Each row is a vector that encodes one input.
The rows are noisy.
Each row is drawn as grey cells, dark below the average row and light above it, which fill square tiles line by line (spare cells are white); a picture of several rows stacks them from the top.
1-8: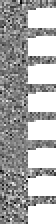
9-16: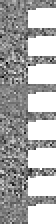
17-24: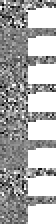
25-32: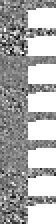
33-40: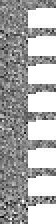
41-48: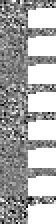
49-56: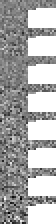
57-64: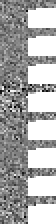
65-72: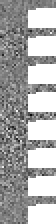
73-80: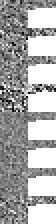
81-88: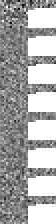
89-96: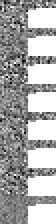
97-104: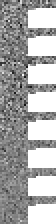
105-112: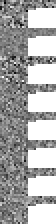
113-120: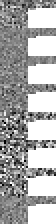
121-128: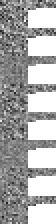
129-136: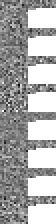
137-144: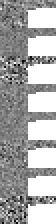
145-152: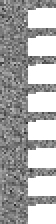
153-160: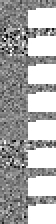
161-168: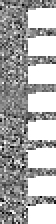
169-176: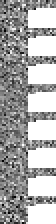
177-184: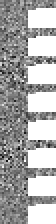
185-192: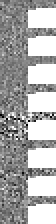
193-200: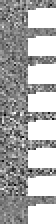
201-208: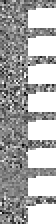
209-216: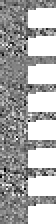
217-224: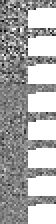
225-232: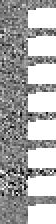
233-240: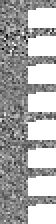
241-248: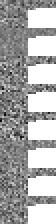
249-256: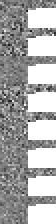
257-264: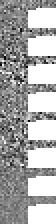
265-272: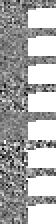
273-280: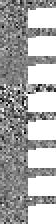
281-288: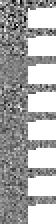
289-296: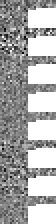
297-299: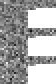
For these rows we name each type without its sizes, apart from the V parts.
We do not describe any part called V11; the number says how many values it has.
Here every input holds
a value of V11, together with either a label, or a point on a line and a true/false value.
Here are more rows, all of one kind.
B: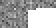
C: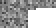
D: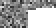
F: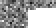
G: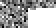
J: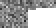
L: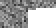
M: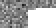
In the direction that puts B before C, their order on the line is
B, G, F, L, C, J, M, D.
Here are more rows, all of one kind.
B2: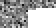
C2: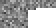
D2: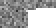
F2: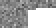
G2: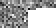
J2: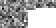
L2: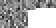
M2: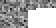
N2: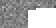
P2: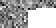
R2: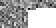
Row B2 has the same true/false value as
G2, N2 and P2.
